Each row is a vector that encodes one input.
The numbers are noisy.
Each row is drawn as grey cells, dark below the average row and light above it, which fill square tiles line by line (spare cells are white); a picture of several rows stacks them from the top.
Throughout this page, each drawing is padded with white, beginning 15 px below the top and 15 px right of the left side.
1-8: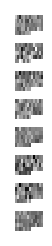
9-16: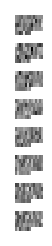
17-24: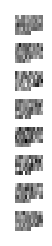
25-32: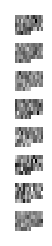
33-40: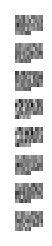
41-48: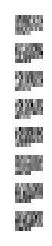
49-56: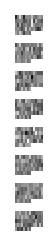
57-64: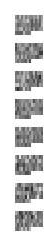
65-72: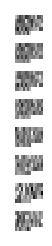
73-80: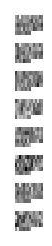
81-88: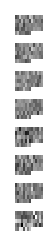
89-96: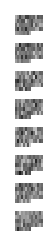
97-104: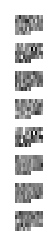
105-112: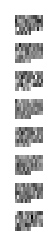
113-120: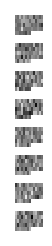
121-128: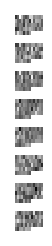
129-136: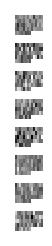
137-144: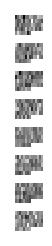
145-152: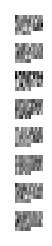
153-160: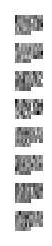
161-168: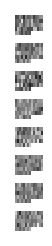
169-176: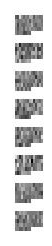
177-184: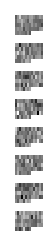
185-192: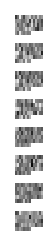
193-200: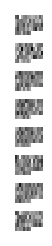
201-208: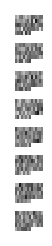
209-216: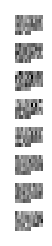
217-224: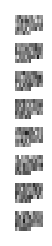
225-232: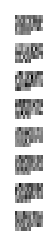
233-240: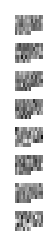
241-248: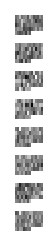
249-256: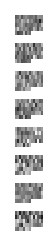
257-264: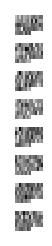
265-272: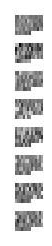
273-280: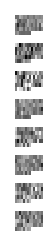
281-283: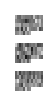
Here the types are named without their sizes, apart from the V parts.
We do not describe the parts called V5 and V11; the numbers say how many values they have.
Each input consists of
either a point on a line, or a true/false value, a value of V5 and a value of V11.
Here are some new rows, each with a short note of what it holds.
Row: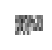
a point on a line
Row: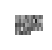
a true/false value, a value of V5 and a value of V11
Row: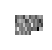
a true/false value, a value of V5 and a value of V11
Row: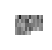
a point on a line
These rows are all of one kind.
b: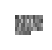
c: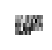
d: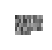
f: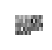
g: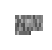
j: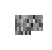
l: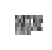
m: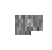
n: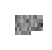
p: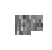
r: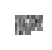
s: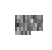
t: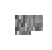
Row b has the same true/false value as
d, p and r.
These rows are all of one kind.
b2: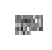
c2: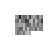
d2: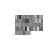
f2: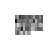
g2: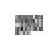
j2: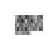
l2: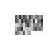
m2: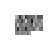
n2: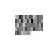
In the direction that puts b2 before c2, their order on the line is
j2, m2, n2, f2, g2, b2, d2, c2, l2.
